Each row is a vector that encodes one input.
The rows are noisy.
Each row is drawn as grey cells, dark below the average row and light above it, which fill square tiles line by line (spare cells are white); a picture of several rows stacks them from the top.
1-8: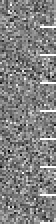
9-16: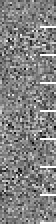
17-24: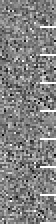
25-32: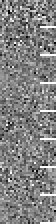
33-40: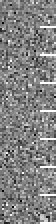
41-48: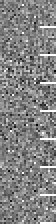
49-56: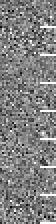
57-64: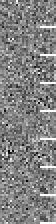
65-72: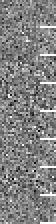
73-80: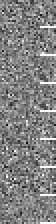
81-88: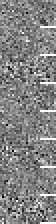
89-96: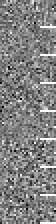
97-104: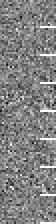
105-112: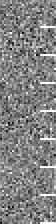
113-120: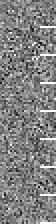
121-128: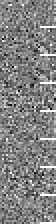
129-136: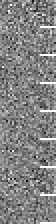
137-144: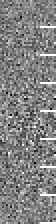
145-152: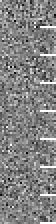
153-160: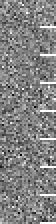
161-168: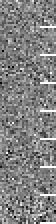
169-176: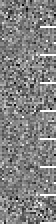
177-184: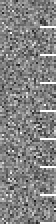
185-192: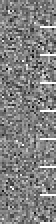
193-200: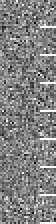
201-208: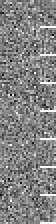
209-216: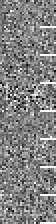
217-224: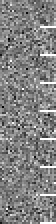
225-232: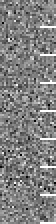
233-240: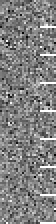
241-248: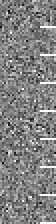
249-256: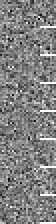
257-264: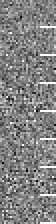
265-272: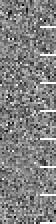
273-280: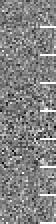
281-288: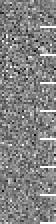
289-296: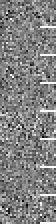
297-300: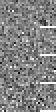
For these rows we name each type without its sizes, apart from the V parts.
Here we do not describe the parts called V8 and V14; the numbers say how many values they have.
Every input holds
a value of V8, together with either a node of a tree and a true/false value, or a value of V14.
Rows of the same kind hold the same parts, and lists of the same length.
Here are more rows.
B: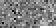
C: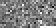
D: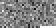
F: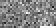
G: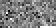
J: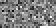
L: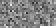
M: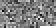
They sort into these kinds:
B, C, F, G, J
D, L, M

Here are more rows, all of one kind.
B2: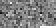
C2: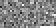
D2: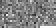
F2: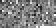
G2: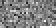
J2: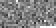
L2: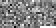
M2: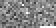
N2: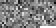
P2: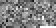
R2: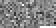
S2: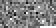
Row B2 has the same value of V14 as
L2 and R2.
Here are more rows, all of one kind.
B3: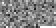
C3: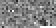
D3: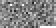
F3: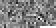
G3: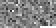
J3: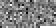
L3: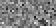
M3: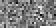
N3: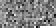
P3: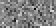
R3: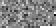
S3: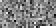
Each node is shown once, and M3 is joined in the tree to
B3, J3 and L3.
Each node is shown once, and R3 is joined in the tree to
S3.
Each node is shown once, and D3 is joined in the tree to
F3 and N3.
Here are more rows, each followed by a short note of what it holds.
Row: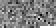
a node of a tree, a true/false value and a value of V8
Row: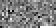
a value of V8 and a value of V14
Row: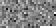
a node of a tree, a true/false value and a value of V8
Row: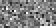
a value of V8 and a value of V14
